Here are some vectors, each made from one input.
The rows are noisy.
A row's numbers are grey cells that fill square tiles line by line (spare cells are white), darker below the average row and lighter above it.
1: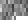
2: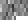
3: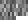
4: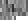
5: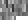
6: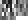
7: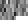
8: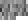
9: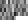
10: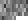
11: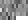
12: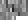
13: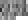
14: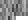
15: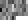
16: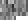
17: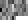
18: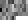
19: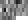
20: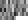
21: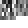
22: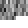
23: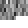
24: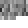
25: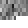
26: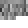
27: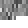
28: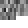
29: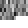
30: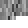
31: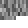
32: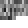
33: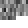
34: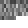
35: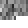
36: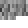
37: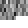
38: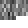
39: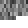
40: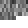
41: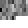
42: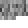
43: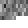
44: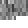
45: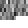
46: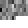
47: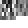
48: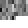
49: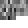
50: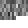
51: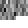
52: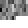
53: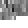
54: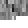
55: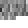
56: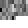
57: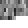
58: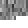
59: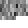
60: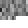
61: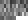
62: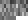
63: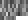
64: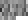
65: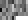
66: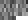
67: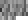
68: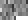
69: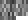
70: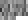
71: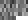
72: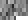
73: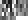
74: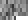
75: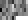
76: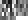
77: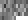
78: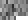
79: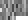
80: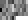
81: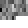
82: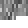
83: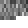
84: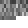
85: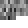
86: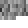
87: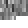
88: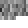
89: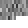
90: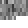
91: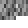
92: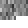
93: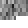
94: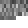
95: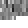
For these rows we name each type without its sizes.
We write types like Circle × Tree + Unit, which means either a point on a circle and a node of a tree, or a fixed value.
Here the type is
List(Line).
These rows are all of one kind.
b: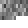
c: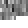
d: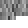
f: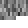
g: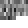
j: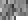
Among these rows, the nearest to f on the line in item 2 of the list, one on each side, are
d and j.
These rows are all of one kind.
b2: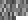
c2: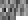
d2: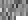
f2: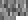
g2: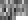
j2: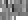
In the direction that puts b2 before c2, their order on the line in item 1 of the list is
b2, f2, j2, d2, c2, g2.
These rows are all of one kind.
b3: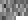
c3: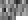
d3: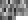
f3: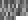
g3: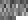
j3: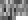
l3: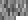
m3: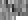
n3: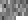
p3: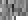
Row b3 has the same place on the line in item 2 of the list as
c3, g3, j3 and n3.
